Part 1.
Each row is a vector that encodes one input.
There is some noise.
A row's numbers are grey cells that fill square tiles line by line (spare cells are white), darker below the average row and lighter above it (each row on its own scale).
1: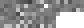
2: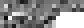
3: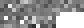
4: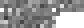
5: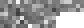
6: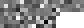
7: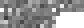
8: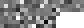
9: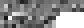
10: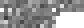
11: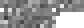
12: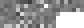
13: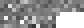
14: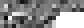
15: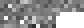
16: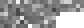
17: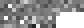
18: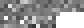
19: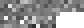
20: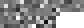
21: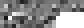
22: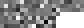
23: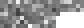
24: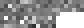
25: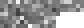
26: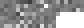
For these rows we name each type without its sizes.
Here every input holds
a label.
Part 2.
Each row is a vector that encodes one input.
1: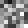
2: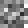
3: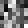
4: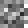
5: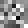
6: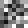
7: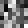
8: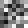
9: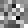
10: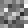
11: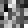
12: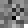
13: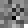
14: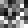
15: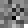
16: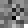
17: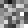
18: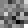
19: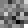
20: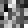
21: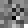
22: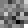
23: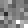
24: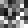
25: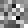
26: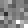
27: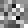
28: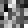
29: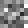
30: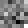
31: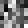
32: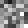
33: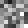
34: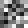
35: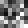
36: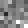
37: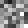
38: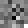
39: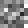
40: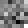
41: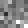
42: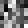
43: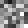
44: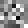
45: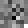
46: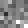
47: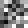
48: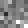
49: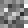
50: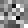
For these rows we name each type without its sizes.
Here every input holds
either a fixed value, or three true/false values.
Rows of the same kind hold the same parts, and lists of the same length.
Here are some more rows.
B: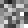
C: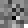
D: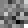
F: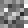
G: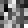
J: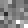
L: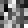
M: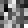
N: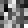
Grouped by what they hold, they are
B, C, D, F, J
G, L, M, N

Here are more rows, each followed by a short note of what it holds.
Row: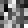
a fixed value
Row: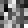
a fixed value
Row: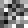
three true/false values
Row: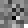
three true/false values
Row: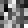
a fixed value
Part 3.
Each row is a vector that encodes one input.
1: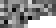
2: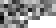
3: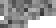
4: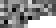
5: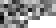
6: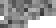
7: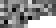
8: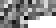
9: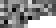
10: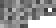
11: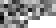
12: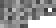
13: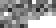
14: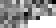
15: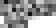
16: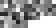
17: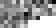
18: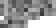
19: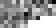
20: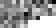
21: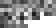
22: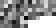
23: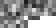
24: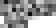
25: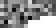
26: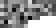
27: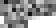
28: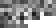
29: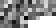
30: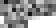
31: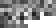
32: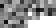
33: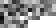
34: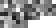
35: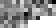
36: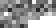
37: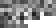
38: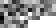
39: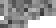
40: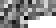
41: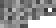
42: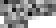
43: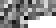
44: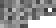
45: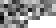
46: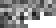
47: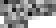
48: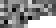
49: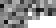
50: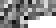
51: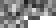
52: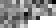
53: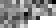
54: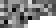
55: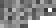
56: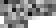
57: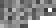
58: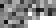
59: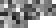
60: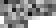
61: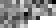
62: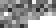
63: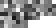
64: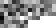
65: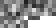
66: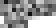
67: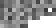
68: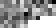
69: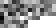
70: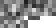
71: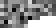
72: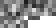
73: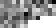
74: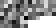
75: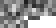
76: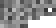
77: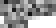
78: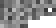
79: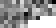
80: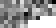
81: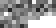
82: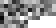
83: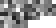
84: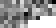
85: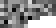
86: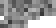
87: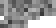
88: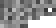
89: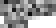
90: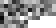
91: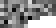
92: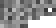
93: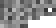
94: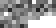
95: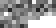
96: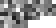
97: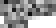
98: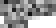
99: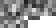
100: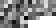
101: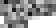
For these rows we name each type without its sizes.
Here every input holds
a label.
